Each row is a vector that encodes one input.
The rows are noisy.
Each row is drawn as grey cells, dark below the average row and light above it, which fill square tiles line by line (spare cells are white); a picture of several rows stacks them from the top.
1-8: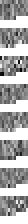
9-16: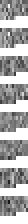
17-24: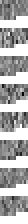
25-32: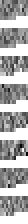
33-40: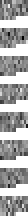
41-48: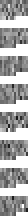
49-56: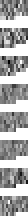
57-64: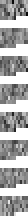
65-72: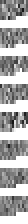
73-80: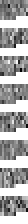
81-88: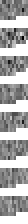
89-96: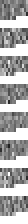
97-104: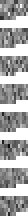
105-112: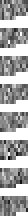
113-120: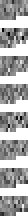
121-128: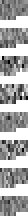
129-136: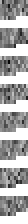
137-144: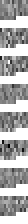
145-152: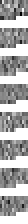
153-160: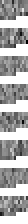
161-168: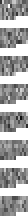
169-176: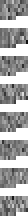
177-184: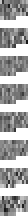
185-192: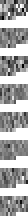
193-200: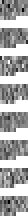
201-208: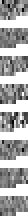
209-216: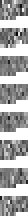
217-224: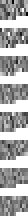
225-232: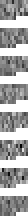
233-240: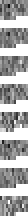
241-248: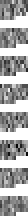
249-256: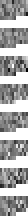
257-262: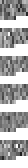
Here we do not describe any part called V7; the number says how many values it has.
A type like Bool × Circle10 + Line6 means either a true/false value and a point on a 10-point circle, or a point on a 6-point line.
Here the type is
Label6 × Label6 × (Line10 + V7) + Line8.
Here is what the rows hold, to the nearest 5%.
About 75% of them hold two labels (each one of 6), together with either a point on a 10-point line, or a value of V7. The rest hold a point on an 8-point line.
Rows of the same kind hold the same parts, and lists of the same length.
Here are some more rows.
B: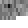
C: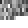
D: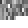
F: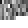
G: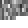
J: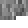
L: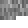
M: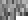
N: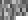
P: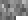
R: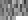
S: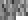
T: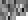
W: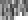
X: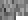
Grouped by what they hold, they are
B, J, P, T
C, D, F, G, N, R, W
L, M, S, X

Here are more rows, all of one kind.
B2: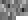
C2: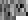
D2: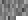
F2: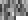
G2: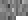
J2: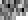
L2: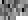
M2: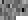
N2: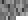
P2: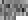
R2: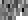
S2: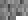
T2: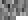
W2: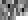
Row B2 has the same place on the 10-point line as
D2, L2, M2 and P2.
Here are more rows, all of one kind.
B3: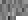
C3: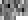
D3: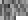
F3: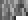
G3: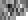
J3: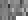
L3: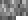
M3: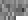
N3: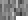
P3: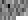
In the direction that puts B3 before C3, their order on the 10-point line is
B3, J3, L3, P3, F3, M3, D3, C3, G3, N3.
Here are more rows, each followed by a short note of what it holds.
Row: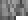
two labels (each one of 6) and a point on a 10-point line
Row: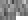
two labels (each one of 6) and a value of V7
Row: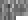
two labels (each one of 6) and a point on a 10-point line
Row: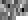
two labels (each one of 6) and a point on a 10-point line
